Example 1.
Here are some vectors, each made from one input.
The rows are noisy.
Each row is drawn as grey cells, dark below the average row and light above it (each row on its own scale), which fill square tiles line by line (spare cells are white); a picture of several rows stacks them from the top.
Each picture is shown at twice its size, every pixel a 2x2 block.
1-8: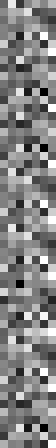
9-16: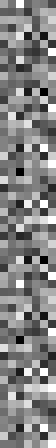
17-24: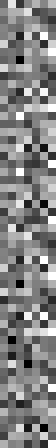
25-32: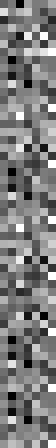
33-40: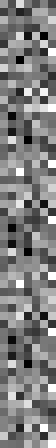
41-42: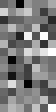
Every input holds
a point on a 5-point line.
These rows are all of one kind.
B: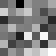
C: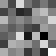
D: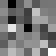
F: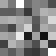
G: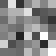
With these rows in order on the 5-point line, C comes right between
D and F.
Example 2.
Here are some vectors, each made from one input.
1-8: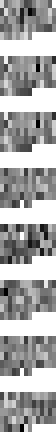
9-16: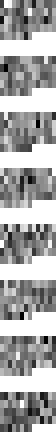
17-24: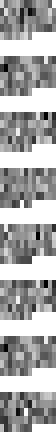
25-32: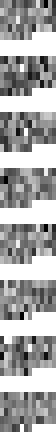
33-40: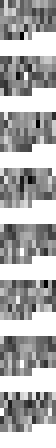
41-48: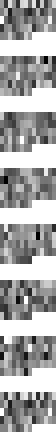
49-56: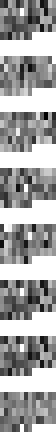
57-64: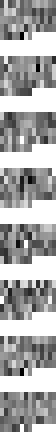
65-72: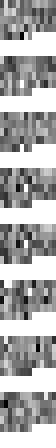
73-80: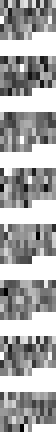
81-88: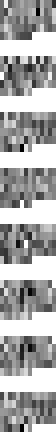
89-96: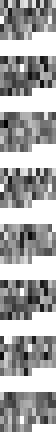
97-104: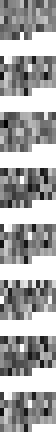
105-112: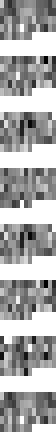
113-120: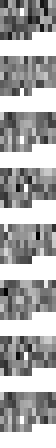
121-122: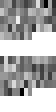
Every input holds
one of 11 labels.
